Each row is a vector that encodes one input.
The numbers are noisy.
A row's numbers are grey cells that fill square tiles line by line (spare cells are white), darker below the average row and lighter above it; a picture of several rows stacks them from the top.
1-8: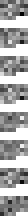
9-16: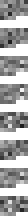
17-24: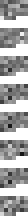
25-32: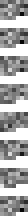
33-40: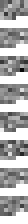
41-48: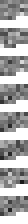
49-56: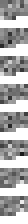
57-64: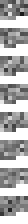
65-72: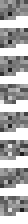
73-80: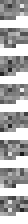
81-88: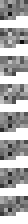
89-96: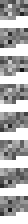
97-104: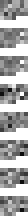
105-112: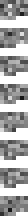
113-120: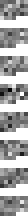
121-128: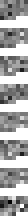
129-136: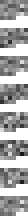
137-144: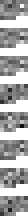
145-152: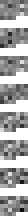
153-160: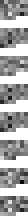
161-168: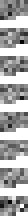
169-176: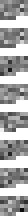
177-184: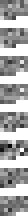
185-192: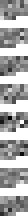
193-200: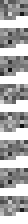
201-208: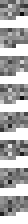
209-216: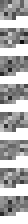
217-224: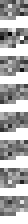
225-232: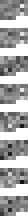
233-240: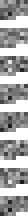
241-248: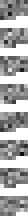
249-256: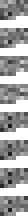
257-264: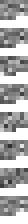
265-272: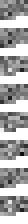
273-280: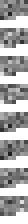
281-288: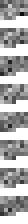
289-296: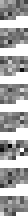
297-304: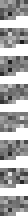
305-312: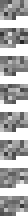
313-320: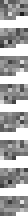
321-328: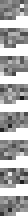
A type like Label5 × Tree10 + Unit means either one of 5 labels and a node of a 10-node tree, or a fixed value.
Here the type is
Bool × Circle11 + Circle8 + Unit.
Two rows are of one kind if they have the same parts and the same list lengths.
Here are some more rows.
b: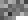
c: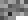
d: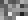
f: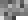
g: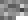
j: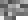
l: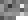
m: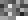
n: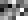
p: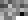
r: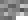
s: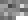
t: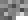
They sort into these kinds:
b, c, g, l, r, s, t
d, f, j, m, p
n

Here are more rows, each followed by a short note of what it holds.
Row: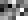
a fixed value
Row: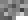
a point on an 11-point circle and a true/false value
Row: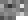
a point on an 11-point circle and a true/false value
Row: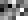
a fixed value
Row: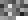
a point on an 8-point circle
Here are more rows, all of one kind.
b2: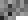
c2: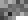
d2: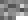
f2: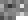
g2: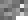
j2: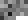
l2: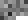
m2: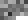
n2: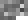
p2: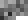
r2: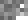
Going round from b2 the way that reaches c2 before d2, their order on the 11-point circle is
b2, r2, g2, n2, p2, c2, m2, d2, l2, j2, f2.
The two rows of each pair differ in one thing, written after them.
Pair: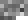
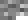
the place on the 11-point circle
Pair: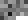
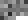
the place on the 11-point circle
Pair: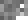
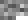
the place on the 11-point circle
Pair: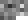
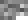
the place on the 11-point circle
